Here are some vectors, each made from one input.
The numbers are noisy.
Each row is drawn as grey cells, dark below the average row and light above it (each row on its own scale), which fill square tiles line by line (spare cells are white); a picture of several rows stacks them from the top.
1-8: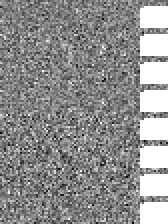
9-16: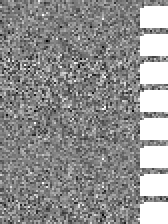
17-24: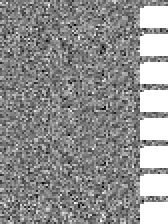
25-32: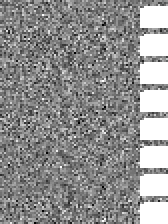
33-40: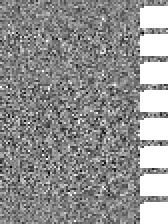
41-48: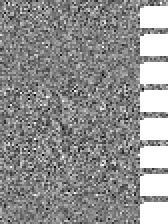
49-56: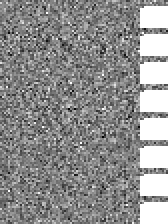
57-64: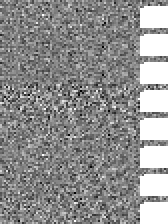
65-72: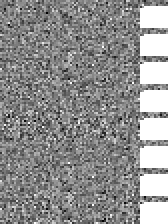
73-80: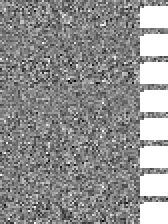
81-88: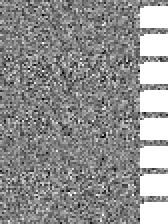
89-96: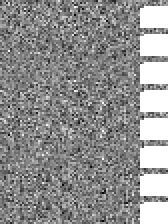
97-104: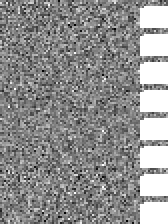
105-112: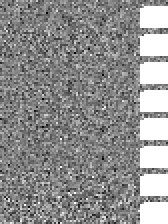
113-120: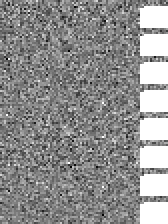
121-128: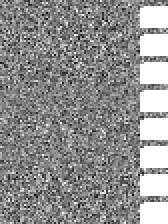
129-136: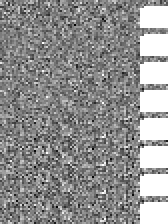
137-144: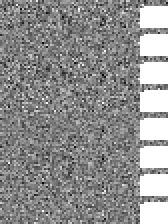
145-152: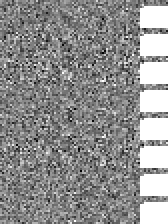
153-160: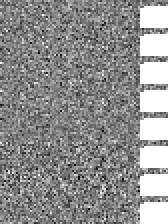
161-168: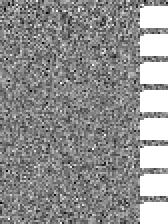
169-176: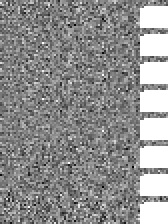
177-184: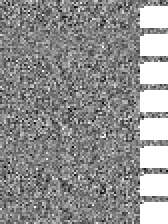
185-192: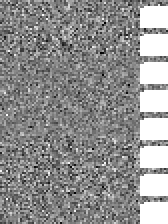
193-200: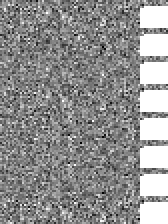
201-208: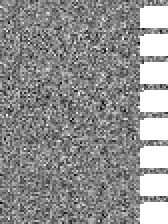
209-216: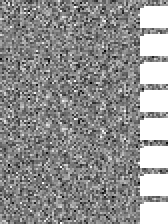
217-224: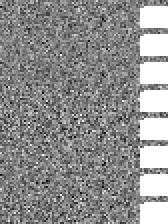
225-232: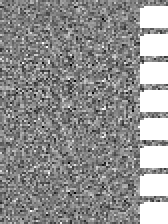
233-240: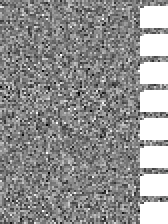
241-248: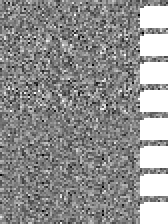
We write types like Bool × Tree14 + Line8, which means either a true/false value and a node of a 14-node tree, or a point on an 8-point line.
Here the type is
Bool × ((Circle6 + Unit) × Line6 + Label6).
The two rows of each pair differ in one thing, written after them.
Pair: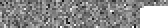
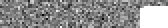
the place on the 6-point line
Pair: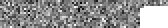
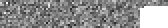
the true/false value
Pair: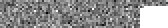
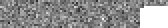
the true/false value
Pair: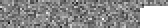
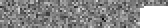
the true/false value
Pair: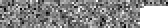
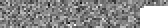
the place on the 6-point line
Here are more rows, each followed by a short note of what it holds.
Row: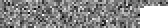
one of 6 labels and a true/false value
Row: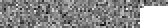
a point on a 6-point line and a true/false value
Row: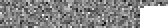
a point on a 6-point circle, a point on a 6-point line and a true/false value
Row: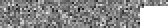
one of 6 labels and a true/false value
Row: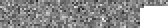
a point on a 6-point circle, a point on a 6-point line and a true/false value
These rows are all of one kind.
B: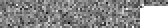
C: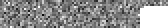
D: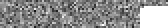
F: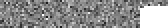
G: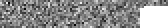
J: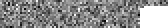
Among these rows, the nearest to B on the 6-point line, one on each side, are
C and D.
